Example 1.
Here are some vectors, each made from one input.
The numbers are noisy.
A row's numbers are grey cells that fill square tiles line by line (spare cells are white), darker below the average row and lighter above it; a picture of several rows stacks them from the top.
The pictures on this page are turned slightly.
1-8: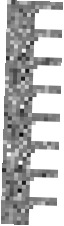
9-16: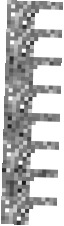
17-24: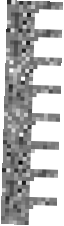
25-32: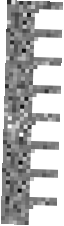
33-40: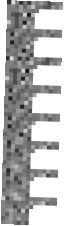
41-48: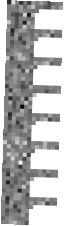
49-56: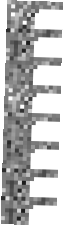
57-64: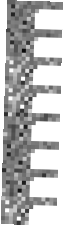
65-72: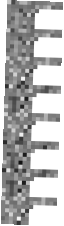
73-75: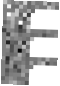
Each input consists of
a point on an 8-point line.
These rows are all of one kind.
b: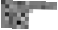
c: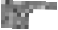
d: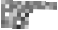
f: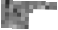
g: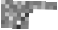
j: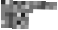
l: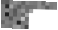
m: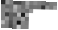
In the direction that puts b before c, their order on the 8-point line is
j, m, b, l, f, c, g, d.
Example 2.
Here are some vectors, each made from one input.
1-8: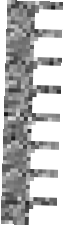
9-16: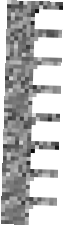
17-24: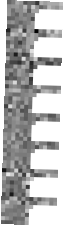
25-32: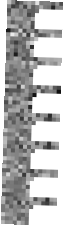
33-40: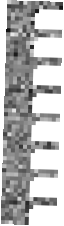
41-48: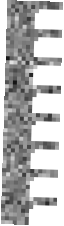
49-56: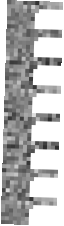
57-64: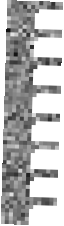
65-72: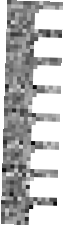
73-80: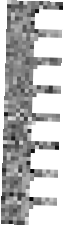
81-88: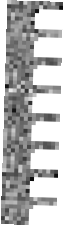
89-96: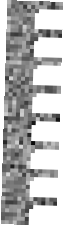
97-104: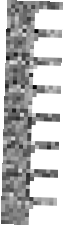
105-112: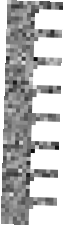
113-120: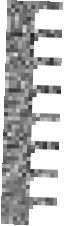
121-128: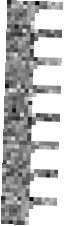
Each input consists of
a point on a 12-point line.
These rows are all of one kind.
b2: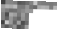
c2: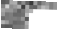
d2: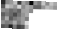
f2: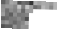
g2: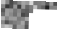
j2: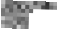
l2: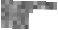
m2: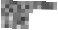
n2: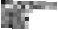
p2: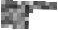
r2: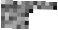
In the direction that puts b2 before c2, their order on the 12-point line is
r2, p2, g2, j2, m2, l2, b2, f2, c2, n2, d2.
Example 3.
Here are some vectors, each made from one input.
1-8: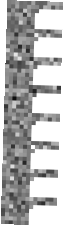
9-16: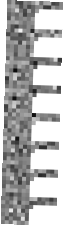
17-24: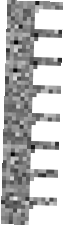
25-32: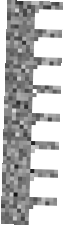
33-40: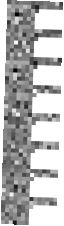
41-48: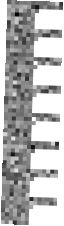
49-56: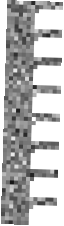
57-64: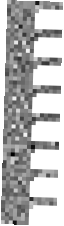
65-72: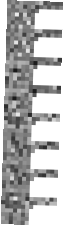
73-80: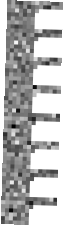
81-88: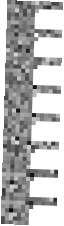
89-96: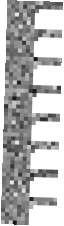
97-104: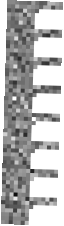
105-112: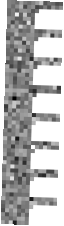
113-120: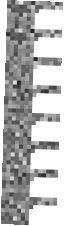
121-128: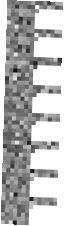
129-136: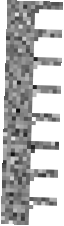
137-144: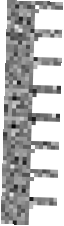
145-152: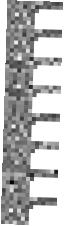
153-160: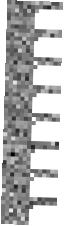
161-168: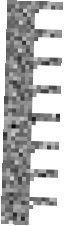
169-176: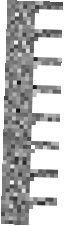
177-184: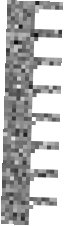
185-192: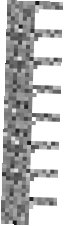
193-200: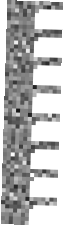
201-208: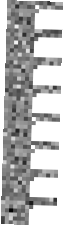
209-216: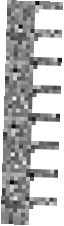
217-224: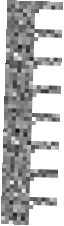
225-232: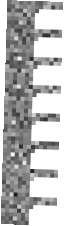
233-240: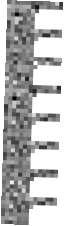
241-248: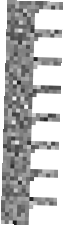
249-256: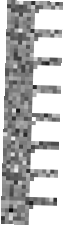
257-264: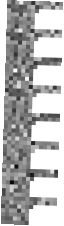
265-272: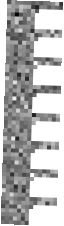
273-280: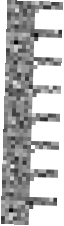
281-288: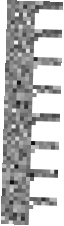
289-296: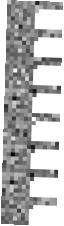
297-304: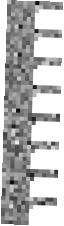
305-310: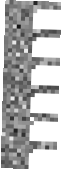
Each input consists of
one of 7 labels.
